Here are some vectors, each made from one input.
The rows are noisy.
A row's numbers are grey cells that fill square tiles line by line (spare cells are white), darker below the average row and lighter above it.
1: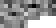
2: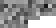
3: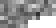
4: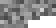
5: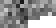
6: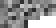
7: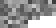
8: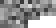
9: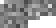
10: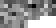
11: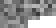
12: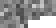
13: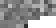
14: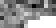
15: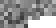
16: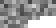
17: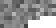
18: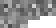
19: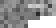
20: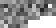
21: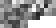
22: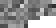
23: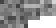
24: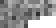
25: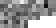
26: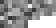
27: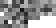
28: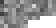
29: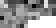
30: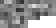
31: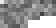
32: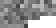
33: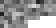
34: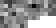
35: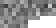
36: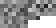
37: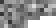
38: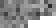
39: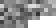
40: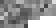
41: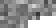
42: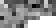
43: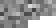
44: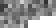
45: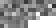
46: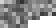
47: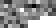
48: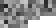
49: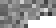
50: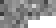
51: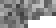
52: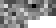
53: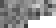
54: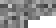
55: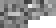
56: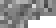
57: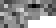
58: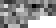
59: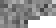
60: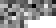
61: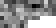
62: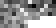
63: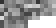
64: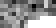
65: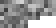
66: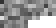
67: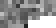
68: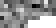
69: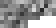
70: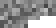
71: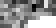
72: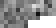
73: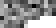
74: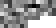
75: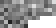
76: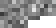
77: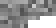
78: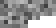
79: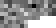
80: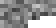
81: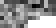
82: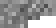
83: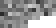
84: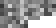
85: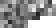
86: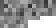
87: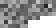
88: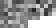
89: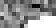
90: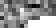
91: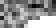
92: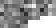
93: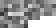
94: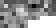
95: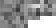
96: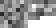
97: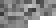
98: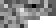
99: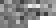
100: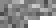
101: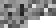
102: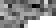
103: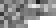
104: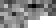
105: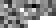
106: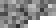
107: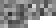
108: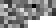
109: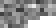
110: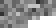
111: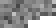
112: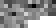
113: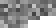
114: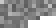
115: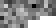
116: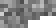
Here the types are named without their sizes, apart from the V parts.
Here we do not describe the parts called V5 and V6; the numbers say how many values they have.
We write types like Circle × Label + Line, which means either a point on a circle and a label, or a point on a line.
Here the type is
(Bool × V5 × V6 + Unit) × Line.
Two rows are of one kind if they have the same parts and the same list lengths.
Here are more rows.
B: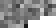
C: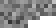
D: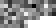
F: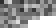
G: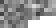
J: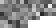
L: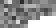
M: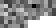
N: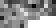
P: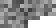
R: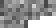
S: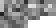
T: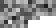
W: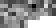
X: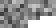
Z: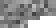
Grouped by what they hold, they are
B, C, F, G, J, L, P, R, S, T, X, Z
D, M, N, W

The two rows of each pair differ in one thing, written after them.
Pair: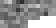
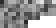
the place on the line
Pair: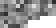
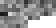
the value of V5
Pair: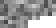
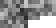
the value of V6
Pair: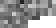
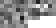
the place on the line
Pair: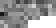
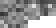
the true/false value
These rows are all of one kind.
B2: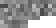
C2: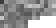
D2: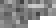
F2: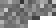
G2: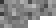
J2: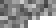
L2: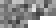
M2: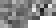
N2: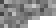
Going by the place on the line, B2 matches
F2 and M2.
